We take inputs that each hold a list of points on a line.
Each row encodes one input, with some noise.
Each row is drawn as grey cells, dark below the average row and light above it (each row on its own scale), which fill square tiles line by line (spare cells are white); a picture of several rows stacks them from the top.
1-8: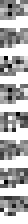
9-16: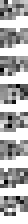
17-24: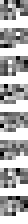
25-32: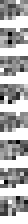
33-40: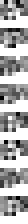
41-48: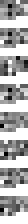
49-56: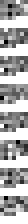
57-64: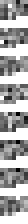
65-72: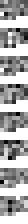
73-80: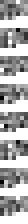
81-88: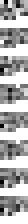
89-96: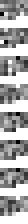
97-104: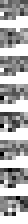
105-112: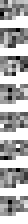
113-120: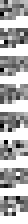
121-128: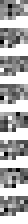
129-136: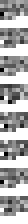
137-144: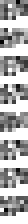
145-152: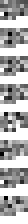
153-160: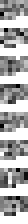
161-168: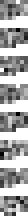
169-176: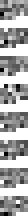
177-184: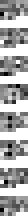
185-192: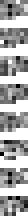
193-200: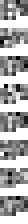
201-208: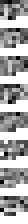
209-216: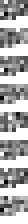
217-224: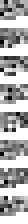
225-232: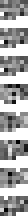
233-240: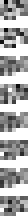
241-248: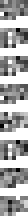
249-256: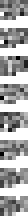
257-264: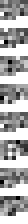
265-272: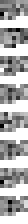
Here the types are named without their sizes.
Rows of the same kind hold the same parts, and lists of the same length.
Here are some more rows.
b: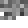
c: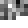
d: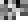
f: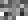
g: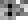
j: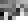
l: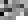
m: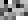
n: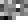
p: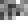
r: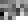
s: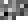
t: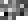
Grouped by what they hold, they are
b, f, g, p, s, t
c, d, j, l, m, r
n

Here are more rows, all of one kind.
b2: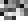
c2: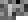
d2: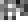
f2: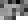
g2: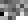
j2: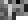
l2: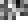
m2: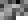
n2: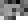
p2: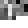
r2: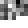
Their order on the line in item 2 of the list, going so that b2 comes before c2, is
l2, r2, d2, b2, p2, g2, n2, f2, j2, m2, c2.
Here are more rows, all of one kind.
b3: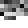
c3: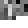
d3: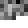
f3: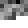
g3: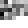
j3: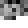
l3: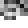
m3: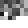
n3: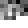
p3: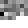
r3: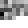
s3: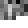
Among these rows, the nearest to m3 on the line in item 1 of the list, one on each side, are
b3 and p3.
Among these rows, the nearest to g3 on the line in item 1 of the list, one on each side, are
p3 and r3.
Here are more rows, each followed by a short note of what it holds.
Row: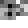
a list of one item
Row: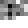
a list of one item
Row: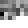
a list of two items
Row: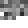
a list of one item
